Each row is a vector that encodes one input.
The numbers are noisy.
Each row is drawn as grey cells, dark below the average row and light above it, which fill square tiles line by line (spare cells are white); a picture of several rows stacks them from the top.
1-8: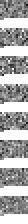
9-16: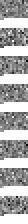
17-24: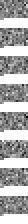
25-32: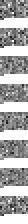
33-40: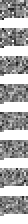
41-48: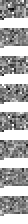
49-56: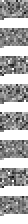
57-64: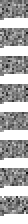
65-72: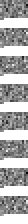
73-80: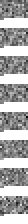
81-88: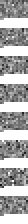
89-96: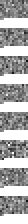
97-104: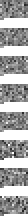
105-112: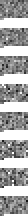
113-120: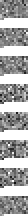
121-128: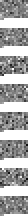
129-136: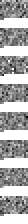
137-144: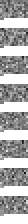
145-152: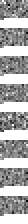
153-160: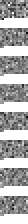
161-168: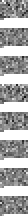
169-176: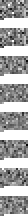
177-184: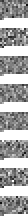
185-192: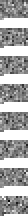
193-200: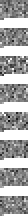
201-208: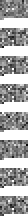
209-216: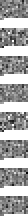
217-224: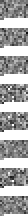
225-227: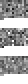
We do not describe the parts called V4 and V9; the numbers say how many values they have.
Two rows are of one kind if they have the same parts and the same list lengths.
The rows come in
2 kinds.
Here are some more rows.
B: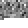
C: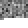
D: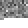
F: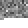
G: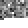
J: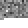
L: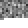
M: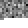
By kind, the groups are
B, C, D, F, L
G, J, M

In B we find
one of 6 labels, a true/false value, a value of V4 and a value of V9.
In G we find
a point on an 8-point circle, one of 6 labels, a true/false value, a value of V4 and a value of V9.
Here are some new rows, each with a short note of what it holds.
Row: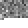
a point on an 8-point circle, one of 6 labels, a true/false value, a value of V4 and a value of V9
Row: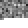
one of 6 labels, a true/false value, a value of V4 and a value of V9
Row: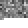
one of 6 labels, a true/false value, a value of V4 and a value of V9
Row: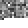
a point on an 8-point circle, one of 6 labels, a true/false value, a value of V4 and a value of V9
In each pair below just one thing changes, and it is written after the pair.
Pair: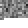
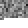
the value of V9
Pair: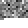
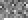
the value of V4
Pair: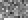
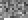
the value of V4
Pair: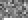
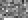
the true/false value
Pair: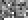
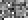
the value of V9
